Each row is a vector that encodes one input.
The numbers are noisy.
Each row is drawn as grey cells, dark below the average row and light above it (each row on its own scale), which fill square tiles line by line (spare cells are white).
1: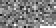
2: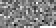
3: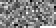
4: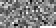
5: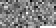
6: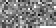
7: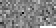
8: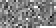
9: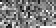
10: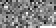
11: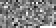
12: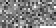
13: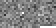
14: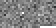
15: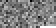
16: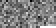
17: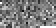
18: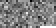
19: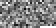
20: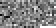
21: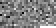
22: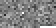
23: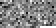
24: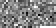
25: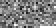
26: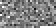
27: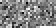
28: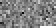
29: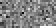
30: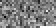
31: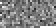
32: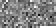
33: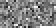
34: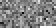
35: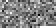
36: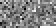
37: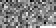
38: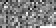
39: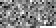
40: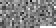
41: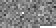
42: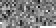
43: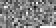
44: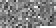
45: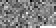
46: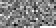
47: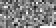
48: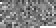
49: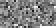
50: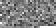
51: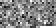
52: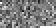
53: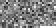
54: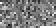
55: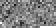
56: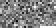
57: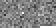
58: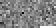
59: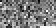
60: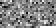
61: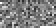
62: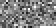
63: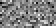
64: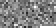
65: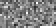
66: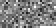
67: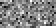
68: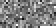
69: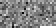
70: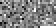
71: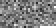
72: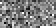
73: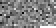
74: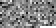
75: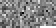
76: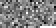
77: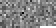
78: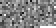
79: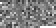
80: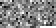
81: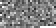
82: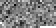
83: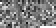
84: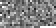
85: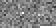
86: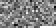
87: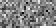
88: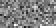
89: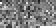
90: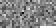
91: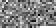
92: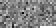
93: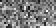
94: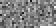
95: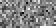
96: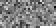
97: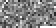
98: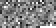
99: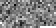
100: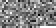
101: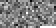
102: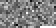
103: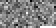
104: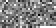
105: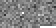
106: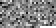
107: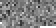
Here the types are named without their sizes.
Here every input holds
a true/false value, together with a list of points on a line.
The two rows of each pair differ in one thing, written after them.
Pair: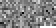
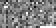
the true/false value
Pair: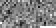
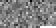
the place on the line in item 1 of the list
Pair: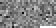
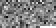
the true/false value
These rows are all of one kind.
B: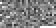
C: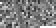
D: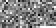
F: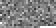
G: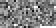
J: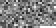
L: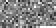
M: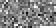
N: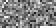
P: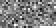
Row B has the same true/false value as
C and F.
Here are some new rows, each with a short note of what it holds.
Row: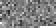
a true/false value, together with a list of one item
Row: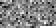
a true/false value, together with the empty list
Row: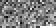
a true/false value, together with a list of two items
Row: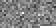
a true/false value, together with the empty list
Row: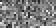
a true/false value, together with a list of one item
